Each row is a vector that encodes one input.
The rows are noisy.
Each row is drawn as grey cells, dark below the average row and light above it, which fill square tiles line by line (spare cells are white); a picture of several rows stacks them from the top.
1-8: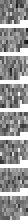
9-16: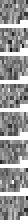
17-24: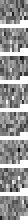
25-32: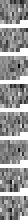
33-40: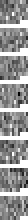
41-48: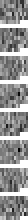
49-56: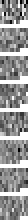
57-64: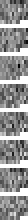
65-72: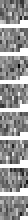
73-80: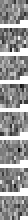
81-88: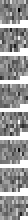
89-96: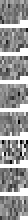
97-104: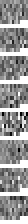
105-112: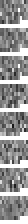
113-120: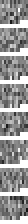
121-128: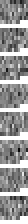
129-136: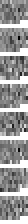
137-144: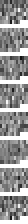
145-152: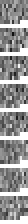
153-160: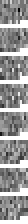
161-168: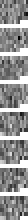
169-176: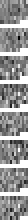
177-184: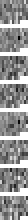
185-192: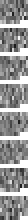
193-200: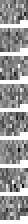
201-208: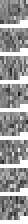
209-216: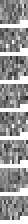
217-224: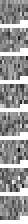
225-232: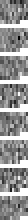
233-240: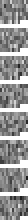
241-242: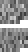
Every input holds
a list of up to three points on a 13-point line.
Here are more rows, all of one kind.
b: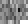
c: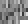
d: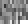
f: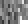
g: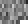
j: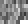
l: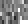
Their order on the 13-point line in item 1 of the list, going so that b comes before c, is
l, f, b, c, d, g, j.
